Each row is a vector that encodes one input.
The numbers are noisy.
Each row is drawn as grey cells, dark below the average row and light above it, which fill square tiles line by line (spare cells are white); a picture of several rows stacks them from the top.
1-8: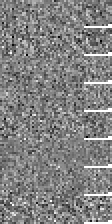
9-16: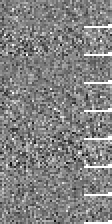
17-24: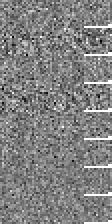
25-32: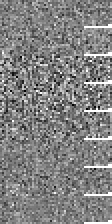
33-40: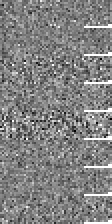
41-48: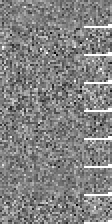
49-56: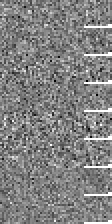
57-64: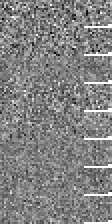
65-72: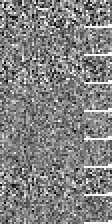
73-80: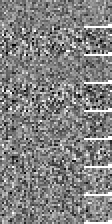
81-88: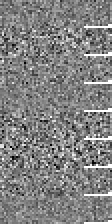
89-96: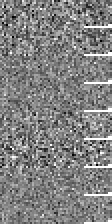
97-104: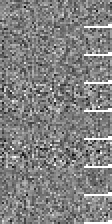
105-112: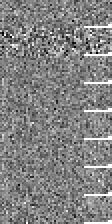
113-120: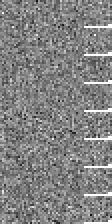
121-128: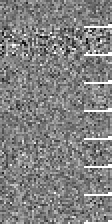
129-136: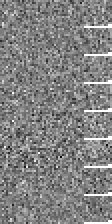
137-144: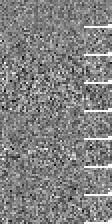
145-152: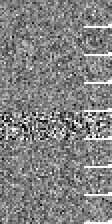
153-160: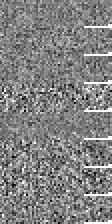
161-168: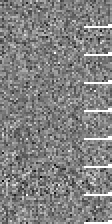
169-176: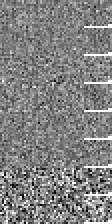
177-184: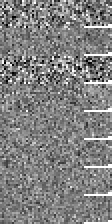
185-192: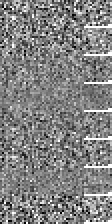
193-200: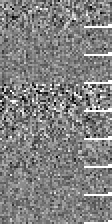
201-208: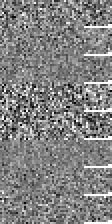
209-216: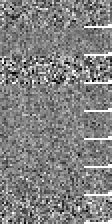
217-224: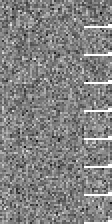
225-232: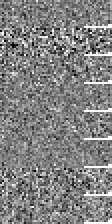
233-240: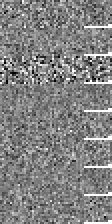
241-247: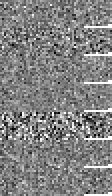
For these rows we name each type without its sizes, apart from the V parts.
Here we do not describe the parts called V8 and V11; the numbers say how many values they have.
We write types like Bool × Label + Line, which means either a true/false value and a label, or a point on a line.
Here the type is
(Bool × (Tree + Unit) + V8 × V11) × Tree.
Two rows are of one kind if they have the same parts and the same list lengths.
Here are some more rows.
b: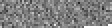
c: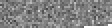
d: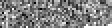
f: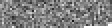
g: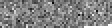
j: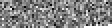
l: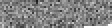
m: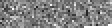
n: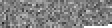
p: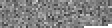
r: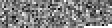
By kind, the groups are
b, m, p
c, n, r
d, f, g, j, l

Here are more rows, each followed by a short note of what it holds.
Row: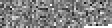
a node of each of two trees and a true/false value
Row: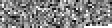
a node of a tree, a value of V8 and a value of V11
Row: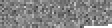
a node of a tree and a true/false value
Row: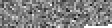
a node of a tree and a true/false value
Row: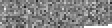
a node of a tree, a value of V8 and a value of V11
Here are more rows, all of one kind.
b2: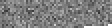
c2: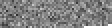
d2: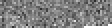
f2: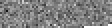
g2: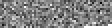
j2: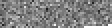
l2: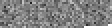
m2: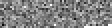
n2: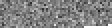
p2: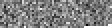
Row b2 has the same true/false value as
c2, l2 and p2.
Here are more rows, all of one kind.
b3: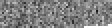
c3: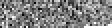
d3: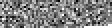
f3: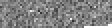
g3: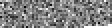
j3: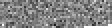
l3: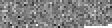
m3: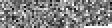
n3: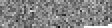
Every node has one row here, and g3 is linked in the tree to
j3.
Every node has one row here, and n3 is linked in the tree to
f3 and m3.
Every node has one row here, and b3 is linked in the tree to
c3.
